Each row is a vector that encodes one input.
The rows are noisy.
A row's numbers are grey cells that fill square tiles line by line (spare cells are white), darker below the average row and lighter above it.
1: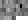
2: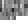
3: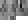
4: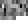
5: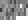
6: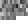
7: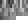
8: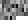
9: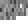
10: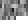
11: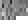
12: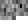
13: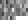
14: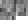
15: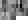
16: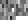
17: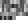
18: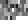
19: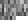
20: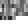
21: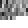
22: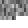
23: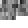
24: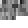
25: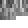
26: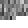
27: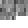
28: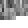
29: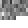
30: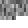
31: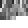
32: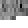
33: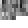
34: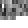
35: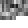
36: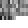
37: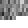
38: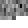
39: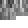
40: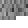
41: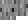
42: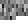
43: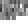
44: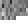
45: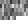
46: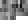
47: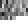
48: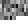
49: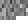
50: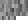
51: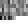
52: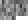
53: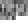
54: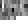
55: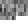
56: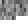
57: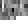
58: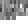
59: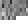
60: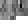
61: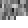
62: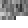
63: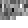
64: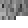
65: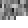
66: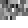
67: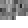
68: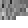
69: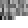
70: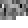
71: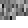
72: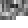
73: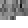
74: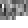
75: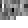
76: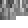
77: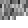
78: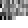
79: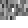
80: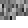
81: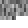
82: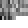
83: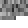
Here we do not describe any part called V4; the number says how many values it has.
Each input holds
a point on a 5-point line, together with either three true/false values, or a value of V4.
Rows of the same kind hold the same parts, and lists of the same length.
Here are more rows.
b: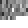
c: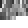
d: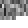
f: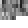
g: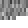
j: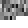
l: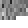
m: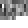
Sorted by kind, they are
b, c, j
d, f, g, l, m

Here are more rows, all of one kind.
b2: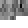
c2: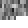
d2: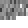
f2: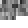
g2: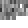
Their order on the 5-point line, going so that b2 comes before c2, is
f2, b2, d2, g2, c2.
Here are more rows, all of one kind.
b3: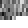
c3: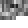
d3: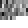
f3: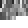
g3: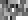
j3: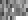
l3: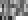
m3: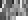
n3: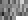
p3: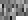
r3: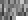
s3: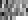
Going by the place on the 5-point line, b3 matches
d3, f3, m3 and s3.
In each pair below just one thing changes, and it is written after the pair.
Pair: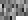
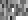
the value of V4
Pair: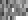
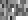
the place on the 5-point line
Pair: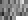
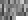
the place on the 5-point line
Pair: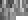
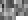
the place on the 5-point line
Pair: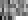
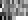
the place on the 5-point line
